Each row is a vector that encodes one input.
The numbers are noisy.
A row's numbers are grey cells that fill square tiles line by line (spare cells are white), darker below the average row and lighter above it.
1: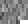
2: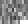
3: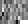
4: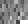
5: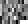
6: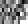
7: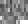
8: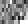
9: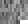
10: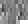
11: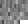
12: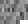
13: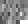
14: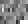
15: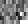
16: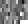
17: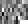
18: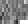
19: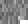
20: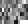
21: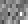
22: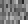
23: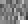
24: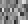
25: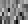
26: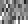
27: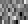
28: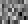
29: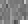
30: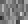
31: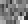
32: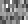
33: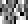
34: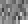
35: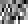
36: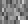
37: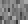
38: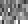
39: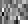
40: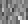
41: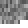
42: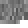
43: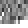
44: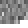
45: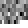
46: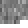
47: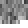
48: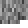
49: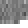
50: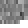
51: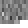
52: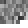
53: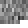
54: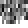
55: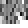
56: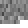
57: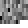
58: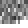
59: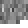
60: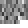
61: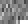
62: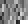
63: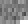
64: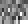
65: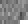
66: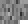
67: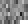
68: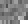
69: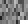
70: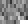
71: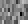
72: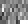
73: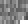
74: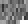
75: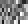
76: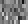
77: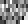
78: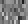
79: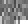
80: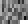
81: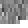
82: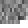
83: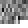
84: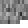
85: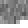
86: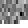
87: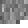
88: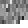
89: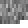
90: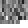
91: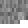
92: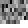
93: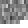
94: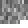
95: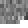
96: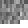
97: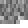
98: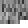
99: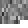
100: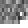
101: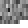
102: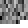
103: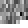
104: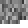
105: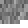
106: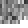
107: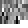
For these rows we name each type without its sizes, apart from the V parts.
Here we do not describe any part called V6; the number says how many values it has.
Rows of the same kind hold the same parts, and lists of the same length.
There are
2 kinds of row.
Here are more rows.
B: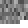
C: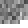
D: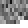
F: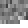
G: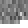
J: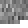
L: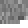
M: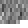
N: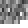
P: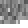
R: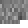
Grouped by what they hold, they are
B, F, G
C, D, J, L, M, N, P, R

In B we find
a point on each of two lines.
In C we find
a point on a line and a value of V6.
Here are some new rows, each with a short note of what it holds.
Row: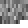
a point on a line and a value of V6
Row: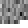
a point on a line and a value of V6
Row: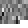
a point on each of two lines
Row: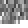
a point on each of two lines
